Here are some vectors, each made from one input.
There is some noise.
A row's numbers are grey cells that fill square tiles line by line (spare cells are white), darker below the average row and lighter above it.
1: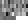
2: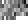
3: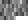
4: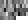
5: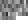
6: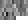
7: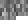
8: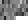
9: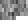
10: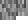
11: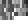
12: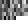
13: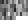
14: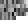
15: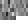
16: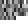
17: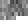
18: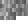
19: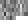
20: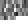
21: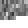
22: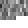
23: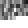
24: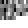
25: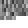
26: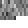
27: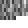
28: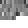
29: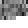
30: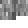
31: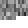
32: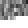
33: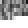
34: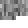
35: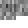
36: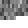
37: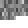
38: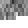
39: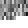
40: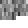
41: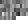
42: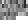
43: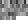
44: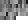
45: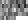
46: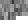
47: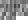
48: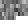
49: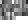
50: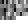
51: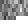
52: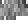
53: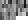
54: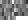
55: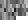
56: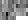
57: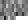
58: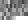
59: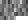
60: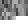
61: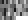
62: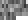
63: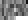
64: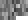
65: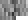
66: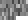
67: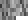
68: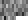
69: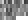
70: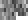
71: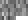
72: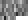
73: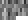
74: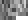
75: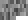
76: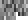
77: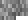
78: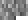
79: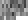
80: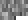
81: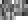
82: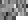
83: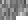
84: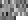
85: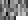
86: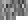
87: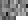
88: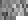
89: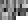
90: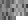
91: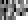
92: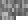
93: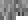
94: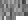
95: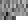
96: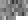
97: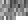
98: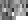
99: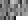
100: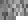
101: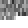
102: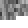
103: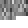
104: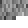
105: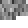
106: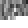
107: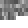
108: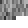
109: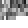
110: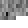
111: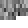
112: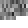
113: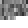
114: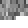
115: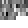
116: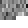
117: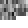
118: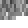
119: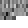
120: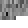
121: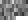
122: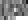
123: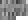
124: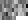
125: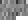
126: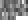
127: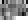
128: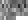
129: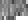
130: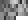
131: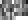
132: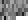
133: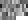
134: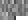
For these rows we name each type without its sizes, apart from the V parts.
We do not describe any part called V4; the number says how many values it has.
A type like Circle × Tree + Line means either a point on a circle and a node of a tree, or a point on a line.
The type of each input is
List(Bool × V4).
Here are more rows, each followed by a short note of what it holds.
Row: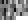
the empty list
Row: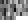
the empty list
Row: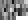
a list of three items
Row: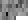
a list of two items
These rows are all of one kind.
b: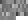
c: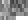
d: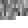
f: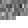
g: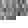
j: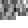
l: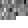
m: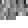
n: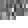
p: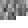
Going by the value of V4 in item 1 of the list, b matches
d, j and m.
